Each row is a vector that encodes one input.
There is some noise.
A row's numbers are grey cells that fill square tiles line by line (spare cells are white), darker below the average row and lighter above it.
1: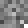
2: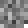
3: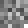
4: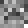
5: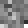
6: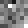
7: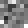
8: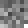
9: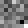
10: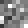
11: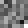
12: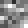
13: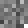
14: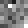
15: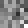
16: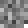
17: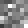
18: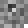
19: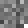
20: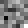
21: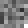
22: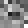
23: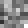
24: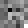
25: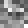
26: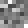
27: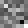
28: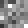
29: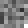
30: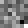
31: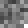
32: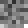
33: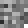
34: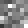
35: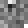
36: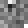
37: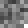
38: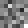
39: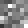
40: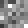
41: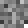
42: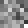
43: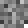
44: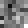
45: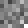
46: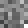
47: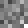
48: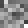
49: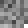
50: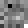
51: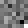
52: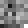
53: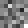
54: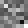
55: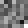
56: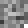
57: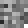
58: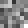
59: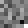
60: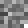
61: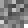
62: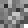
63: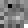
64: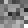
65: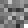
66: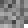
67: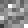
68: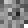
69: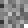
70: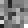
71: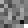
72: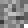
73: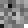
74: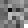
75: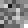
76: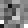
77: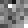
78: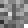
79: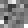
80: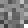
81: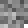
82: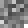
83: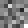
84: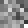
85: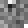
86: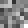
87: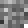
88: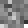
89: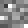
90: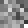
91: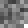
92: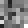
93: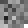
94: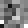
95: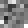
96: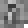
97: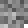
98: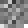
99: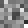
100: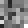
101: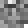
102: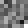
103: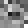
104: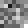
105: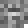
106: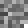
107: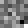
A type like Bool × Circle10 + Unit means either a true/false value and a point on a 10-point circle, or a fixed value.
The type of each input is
Label9 × Label10.
